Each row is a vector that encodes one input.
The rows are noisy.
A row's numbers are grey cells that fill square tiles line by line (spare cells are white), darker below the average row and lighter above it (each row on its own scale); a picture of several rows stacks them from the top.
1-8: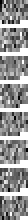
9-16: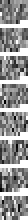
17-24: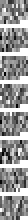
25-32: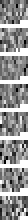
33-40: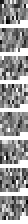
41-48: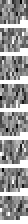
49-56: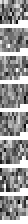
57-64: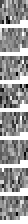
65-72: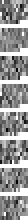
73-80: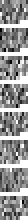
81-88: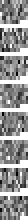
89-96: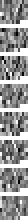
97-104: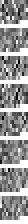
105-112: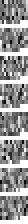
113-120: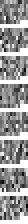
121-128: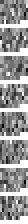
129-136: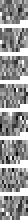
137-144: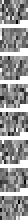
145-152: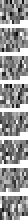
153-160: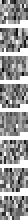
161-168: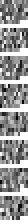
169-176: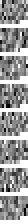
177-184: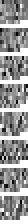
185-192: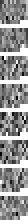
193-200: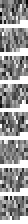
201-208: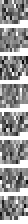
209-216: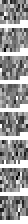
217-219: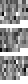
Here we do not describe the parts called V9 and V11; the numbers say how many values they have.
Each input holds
either a point on a 6-point line and a true/false value, or a value of V9 and a value of V11.
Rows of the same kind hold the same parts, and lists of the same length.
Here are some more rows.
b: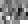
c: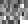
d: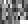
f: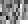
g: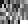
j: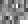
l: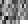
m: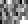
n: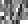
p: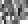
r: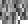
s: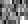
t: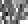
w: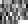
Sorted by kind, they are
b, n, p, t
c, d, f, g, j, l, m, r, s, w

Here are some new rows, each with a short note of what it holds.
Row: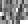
a point on a 6-point line and a true/false value
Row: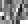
a point on a 6-point line and a true/false value
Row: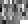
a value of V9 and a value of V11
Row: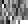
a value of V9 and a value of V11
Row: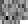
a value of V9 and a value of V11
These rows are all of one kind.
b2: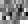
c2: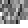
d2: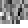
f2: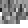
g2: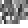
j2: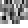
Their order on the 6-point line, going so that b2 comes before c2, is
j2, b2, g2, f2, c2, d2.
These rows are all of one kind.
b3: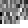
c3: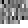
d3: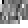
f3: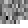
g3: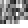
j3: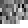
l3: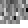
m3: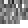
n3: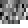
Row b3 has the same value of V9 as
c3 and d3.
